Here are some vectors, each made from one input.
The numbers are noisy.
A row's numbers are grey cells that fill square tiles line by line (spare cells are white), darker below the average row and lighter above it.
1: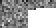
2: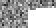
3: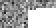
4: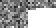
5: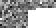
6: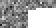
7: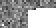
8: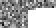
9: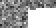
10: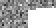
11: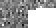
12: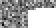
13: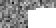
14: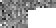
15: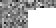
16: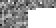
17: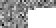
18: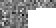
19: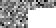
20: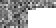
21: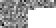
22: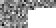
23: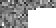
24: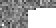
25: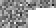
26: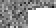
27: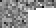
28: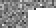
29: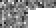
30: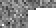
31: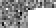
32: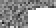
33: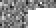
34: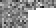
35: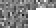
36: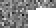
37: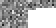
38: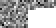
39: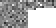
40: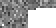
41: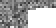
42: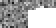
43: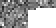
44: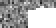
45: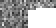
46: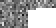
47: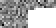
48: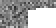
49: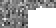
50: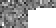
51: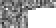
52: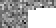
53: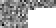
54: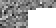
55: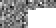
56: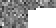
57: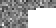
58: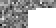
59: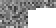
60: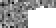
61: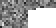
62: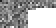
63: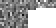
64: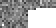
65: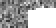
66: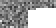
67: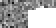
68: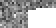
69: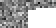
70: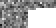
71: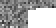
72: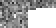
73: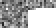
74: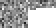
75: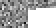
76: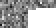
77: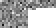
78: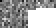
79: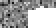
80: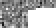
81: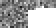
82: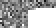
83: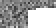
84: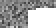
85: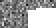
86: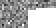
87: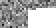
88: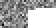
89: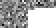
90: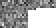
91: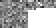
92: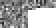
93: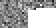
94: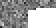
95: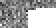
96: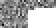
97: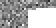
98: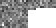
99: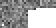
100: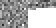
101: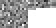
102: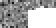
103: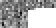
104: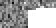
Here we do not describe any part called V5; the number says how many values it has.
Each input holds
a value of V5, together with either a point on a 7-point line, or a node of a 7-node tree.
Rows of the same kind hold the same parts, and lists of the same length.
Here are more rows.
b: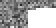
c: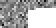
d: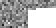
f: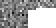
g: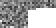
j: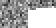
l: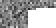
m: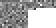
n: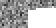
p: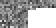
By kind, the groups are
b, f, g, l, m, p
c, d, j, n

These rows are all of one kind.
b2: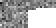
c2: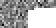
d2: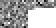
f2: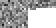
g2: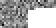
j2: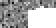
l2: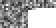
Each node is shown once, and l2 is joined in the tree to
b2.
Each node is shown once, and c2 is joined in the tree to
g2.
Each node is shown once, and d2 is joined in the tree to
f2.
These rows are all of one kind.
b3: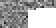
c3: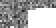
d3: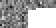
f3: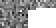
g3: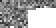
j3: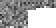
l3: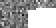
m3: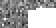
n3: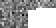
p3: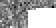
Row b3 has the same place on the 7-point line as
j3, l3 and n3.
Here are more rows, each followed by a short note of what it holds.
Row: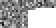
a node of a 7-node tree and a value of V5
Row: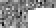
a node of a 7-node tree and a value of V5
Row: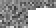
a point on a 7-point line and a value of V5
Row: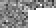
a point on a 7-point line and a value of V5
